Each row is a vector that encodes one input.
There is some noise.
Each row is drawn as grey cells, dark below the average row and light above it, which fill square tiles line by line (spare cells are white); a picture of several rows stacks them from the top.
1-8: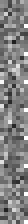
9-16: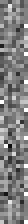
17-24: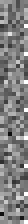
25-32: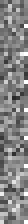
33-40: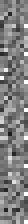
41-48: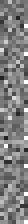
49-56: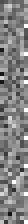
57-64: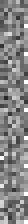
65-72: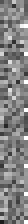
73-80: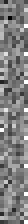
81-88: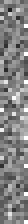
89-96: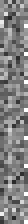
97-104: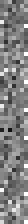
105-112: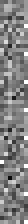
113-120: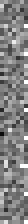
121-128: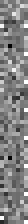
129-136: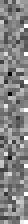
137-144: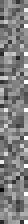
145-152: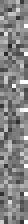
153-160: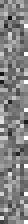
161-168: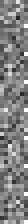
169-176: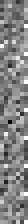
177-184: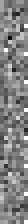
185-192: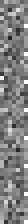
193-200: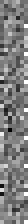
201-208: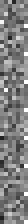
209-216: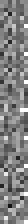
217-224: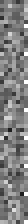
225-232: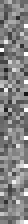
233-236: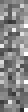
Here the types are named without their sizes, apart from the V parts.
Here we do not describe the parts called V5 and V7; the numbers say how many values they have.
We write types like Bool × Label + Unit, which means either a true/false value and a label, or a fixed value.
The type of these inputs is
(Bool × Bool × Bool + V7) × V5 + Tree × Tree.
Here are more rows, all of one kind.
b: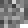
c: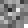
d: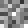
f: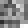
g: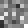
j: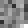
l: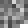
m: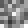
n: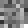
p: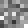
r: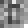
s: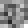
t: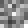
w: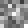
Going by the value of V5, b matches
f, j, l and n.
